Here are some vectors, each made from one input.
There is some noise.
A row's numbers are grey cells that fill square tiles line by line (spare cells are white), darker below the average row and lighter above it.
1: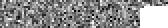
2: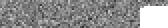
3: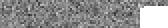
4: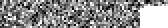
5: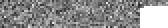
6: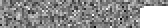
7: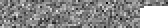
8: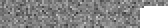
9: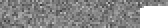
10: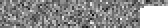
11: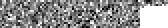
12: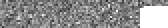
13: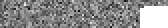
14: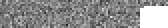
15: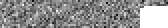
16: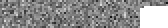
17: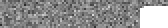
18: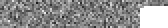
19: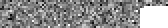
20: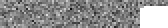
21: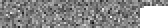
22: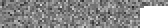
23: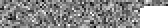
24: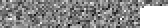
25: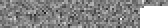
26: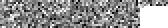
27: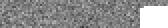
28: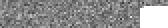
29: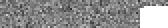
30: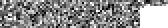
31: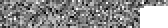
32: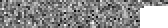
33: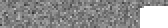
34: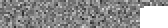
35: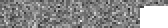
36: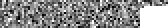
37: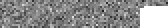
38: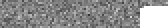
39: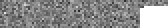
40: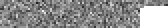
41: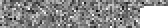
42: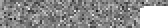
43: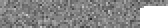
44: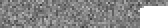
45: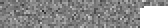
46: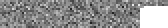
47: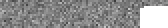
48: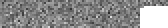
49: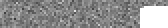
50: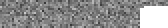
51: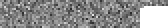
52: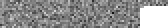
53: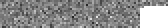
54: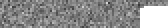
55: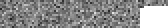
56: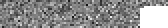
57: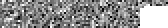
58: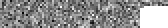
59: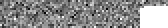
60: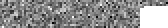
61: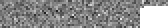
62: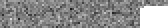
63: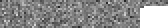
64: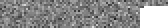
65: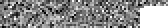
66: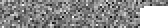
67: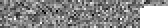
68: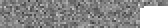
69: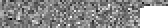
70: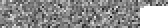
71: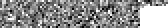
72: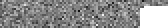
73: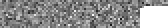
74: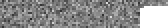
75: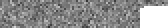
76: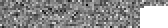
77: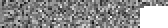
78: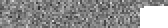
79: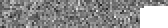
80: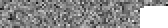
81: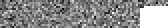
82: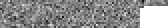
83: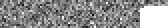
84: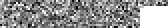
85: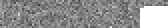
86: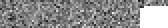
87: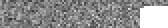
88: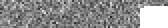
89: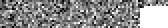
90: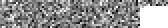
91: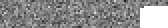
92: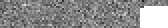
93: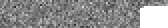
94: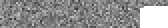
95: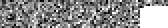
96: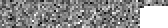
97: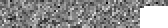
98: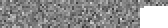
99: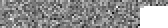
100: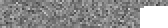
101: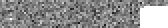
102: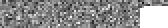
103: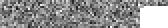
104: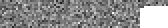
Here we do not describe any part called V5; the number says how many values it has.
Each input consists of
either a point on each of two 4-point lines, or a list of up to two items, each a true/false value and a value of V5.
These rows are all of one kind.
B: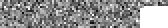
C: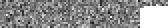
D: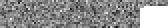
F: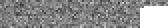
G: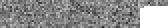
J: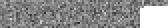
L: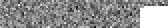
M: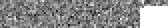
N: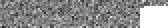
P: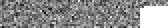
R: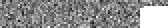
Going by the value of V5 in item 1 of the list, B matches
J and P.
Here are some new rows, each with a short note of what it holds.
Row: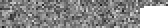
the empty list
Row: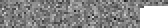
a point on each of two 4-point lines
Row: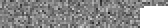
a list of two items
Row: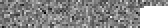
a list of two items
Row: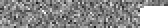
the empty list
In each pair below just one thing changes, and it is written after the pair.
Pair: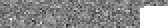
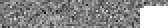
the true/false value in item 2 of the list
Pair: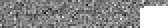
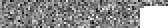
the value of V5 in item 2 of the list
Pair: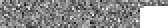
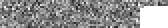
the true/false value in item 1 of the list
